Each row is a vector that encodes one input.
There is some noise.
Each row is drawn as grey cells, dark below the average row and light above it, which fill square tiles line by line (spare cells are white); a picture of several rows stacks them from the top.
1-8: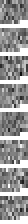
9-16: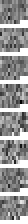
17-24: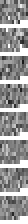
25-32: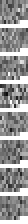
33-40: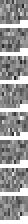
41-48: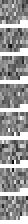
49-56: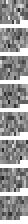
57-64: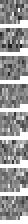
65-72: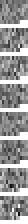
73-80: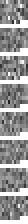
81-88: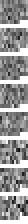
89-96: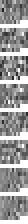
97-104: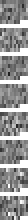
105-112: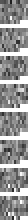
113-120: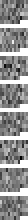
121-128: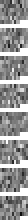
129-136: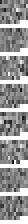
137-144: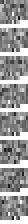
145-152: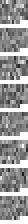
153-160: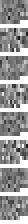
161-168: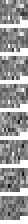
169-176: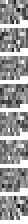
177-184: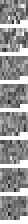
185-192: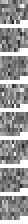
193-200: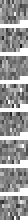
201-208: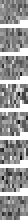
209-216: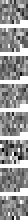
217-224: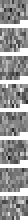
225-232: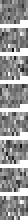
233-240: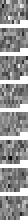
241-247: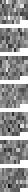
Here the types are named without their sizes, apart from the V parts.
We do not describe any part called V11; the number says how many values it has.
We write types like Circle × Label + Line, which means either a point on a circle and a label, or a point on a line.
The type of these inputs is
Bool × Circle + V11.
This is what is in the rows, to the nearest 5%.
About 30% of them hold a point on a circle and a true/false value. The rest hold a value of V11.
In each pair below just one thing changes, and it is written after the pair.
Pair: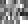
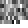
the true/false value
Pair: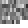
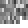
the true/false value
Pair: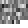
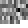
the true/false value
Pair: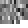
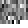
the place on the circle
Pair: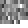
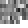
the place on the circle
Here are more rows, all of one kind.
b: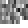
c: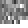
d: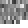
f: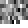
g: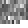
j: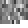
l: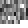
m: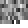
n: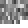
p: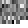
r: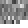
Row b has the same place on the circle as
j, m and n.
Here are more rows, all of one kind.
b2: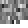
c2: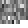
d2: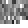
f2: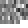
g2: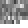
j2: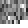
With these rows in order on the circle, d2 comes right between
c2 and g2.
